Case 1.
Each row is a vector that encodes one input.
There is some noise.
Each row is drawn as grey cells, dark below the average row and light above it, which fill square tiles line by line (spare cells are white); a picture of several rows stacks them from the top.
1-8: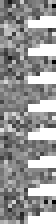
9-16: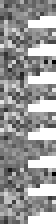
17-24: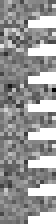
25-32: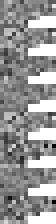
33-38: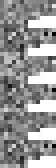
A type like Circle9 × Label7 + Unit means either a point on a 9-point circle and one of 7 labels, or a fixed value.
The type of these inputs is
Line7.
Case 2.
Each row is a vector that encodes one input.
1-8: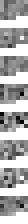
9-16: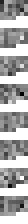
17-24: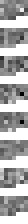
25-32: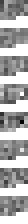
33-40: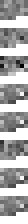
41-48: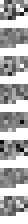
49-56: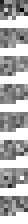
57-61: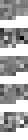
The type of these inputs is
Bool × Bool × Bool.
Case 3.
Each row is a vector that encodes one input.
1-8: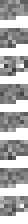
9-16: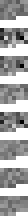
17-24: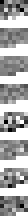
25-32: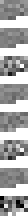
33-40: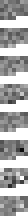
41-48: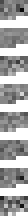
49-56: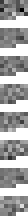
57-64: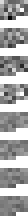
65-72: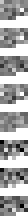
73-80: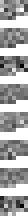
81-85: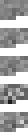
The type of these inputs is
Line13.
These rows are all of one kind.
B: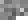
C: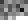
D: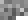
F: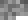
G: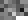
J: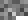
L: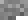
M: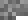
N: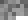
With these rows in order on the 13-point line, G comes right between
J and M.
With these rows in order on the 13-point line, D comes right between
B and L.
